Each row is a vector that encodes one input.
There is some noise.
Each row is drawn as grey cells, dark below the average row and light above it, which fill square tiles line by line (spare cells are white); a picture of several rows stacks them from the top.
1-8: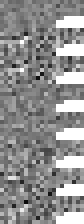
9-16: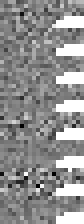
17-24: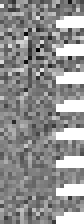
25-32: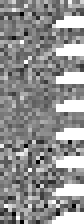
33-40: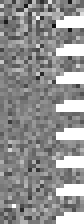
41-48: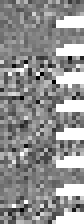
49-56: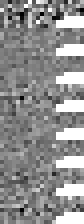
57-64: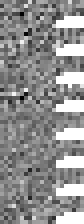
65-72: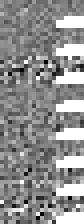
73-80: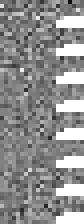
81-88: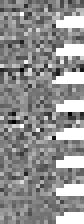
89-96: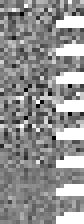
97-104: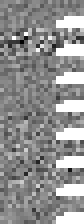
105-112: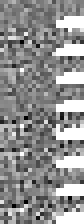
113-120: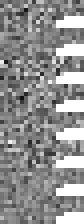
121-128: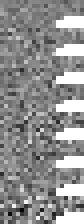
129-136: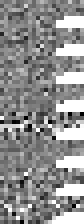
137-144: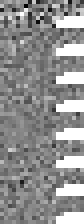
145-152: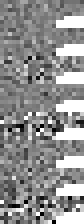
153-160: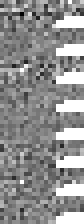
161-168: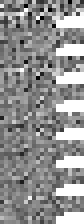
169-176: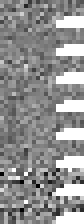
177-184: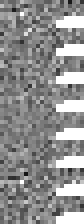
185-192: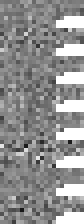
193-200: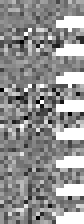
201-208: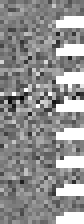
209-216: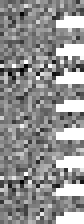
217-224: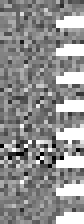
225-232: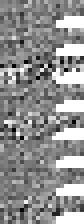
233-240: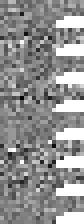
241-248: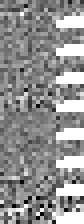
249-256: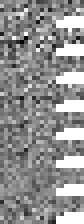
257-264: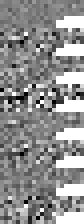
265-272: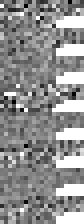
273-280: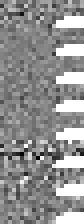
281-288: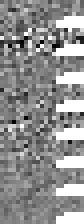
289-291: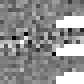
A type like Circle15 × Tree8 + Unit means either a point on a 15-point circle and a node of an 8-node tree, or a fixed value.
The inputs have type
(Circle14 + Circle20) × Circle20 + Unit.
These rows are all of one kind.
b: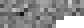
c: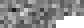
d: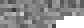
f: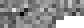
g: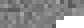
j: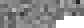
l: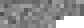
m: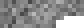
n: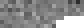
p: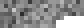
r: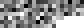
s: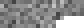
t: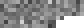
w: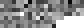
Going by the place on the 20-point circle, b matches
f, m, p and r.
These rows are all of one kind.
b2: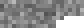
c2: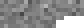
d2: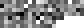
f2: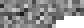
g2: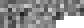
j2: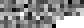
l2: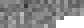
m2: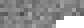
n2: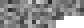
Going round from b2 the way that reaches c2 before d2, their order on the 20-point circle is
b2, l2, m2, f2, c2, j2, g2, n2, d2.
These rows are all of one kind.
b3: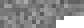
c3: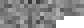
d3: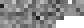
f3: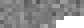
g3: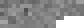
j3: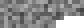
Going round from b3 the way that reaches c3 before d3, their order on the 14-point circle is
b3, c3, j3, g3, f3, d3.
